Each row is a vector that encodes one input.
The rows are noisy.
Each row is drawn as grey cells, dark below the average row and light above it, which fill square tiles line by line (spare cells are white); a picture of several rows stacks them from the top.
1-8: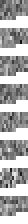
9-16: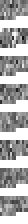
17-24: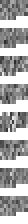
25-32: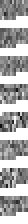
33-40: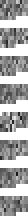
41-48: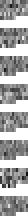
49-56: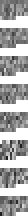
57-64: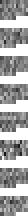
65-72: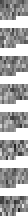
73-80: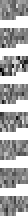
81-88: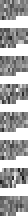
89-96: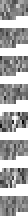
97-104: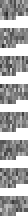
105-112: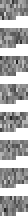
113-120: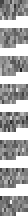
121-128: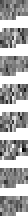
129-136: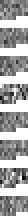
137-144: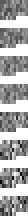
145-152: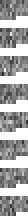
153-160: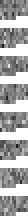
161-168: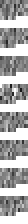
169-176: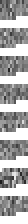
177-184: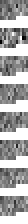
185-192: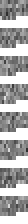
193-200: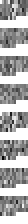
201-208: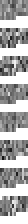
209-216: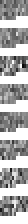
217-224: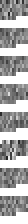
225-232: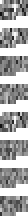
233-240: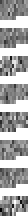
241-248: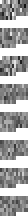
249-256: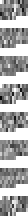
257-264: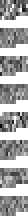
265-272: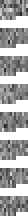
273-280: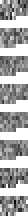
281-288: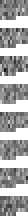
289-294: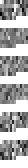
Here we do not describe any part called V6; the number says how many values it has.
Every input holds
either a fixed value, or a node of a 7-node tree, or four true/false values and a value of V6.
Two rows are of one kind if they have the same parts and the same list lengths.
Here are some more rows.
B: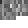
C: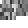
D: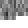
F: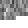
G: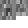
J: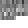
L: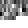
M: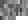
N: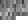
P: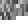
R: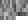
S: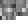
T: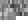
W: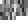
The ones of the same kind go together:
B, D, F, G, J, M, N, P, R, S, T
C, W
L

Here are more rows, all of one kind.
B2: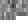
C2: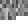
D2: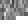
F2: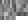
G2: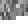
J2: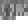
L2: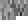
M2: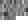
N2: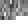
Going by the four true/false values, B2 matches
D2 and F2.
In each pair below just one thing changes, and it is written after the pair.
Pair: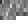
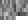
one of the four true/false values
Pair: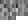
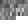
the value of V6
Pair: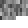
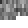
the value of V6
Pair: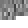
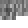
one of the four true/false values
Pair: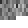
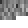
one of the four true/false values
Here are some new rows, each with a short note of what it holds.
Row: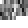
a node of a 7-node tree
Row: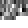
a fixed value
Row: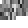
a node of a 7-node tree
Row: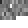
four true/false values and a value of V6
